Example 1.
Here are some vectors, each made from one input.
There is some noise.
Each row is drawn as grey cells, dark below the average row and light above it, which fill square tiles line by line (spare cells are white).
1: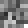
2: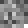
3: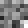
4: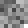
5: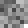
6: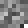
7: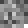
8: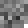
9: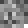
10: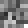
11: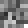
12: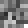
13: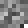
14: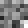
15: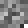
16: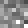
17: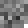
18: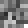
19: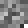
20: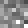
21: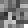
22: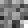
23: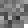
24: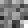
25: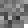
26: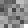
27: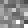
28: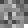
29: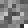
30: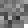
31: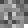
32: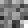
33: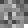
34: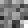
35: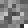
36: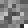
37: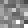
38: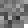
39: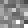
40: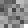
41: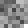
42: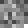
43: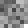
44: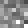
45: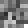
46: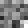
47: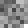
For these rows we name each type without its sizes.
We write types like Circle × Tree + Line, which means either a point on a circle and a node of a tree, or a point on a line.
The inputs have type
Label.
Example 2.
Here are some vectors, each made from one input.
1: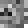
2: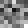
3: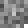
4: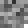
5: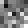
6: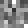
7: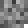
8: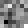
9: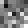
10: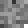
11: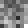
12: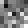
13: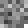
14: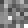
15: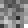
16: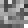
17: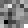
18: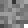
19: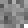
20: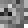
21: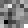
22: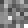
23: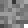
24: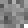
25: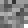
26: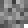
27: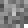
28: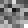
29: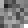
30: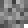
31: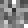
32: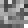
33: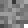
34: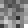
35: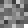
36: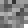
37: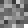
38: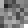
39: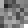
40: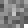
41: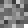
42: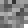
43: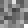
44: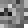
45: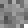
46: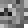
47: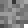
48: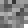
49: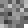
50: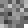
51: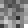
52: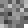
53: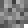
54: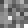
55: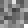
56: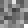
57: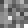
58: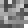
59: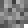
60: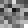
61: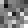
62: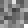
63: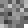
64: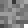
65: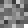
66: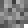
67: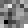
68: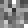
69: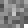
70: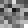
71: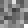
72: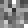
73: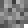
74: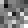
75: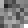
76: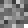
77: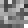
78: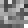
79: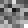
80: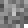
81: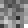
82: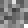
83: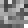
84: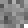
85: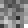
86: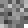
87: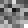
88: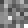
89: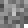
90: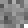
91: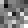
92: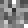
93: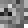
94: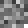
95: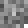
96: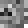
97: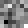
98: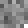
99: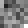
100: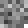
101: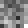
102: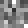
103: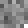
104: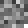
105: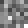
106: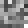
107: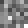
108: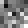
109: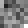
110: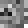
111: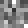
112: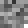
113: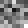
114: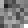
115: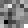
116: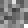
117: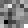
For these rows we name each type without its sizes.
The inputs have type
Tree.
